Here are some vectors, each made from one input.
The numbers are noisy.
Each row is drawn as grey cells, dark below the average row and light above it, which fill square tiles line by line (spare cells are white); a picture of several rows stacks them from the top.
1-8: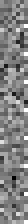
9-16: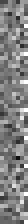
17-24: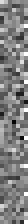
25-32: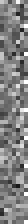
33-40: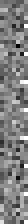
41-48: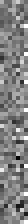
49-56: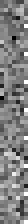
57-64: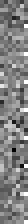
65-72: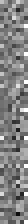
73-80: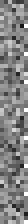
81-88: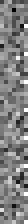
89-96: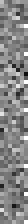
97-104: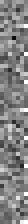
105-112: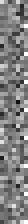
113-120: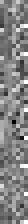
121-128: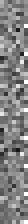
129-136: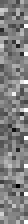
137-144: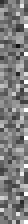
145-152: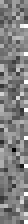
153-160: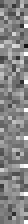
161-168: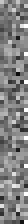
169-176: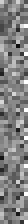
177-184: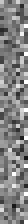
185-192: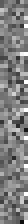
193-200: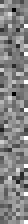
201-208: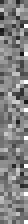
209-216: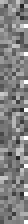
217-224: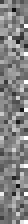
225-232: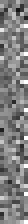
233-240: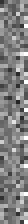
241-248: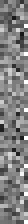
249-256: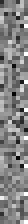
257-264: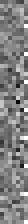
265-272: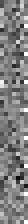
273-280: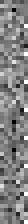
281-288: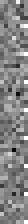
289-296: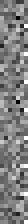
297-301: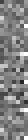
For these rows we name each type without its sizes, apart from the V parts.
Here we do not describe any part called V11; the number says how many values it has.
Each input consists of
a point on a line, together with either a point on a line, or a value of V11.
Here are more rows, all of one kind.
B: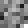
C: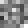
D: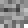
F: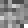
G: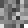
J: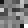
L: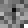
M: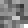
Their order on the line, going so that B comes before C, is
B, C, M, D, F, L, G, J.
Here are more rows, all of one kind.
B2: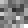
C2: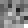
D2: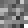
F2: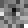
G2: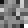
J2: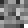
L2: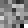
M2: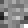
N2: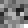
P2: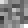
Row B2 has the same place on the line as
C2, M2, N2 and P2.
